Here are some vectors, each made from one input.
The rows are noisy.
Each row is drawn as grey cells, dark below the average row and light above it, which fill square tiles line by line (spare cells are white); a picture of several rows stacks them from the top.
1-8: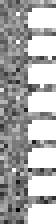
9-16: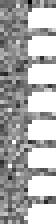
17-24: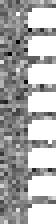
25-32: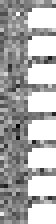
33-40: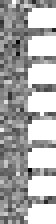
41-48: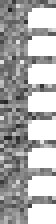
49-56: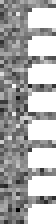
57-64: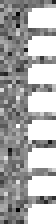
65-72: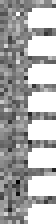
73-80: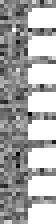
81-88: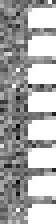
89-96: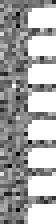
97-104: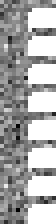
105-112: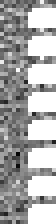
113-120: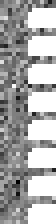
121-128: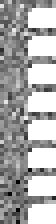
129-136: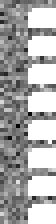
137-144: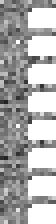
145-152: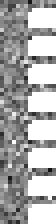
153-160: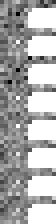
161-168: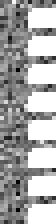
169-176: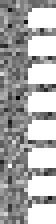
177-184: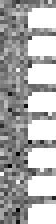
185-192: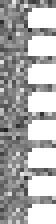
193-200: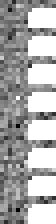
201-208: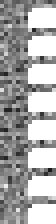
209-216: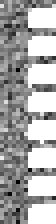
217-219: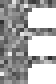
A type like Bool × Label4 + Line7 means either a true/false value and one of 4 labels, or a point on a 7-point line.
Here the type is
(Bool × Circle10 + Unit) × Label7.
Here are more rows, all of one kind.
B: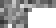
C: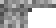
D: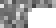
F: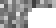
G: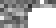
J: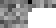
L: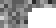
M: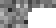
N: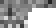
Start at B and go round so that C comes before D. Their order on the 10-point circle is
B, N, J, G, M, L, C, F, D.
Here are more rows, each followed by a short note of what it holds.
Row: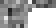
a point on a 10-point circle, one of 7 labels and a true/false value
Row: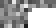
a point on a 10-point circle, one of 7 labels and a true/false value
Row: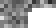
a point on a 10-point circle, one of 7 labels and a true/false value
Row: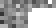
a point on a 10-point circle, one of 7 labels and a true/false value
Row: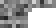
one of 7 labels
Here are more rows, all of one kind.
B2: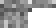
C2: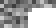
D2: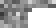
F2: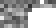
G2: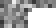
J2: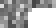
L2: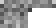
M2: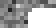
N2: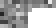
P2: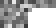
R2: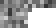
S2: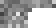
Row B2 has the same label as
D2, L2 and S2.
